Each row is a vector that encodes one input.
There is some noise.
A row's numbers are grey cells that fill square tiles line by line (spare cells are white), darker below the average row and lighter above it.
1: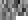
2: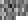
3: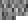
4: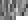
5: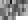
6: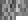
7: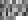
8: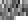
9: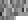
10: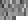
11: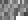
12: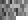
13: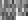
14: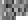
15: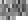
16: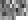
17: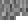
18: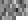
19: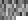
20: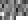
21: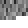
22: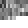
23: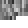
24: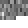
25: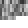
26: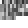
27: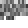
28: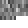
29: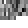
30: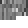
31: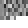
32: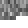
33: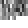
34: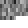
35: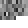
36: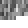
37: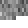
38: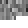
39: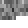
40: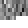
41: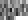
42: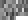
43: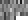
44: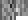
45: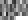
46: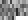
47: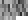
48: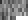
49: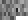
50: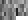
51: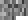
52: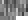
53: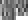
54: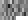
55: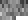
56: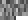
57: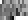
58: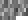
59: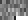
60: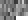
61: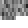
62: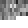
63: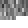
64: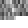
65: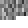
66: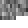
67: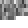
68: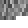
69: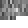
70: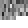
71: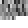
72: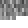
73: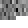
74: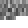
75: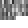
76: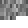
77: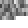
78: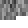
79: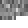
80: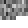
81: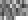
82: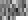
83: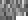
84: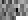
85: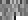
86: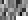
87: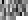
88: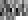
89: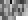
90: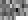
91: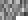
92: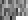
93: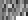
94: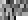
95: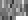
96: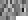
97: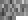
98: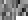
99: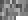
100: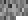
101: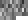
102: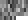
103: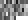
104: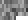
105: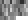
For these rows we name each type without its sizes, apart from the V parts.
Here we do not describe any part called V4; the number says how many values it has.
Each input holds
three true/false values, together with either a node of a tree, or a value of V4.
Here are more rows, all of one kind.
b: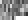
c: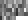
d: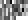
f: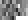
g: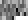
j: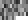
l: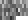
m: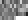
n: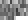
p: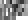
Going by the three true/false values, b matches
d, g and p.
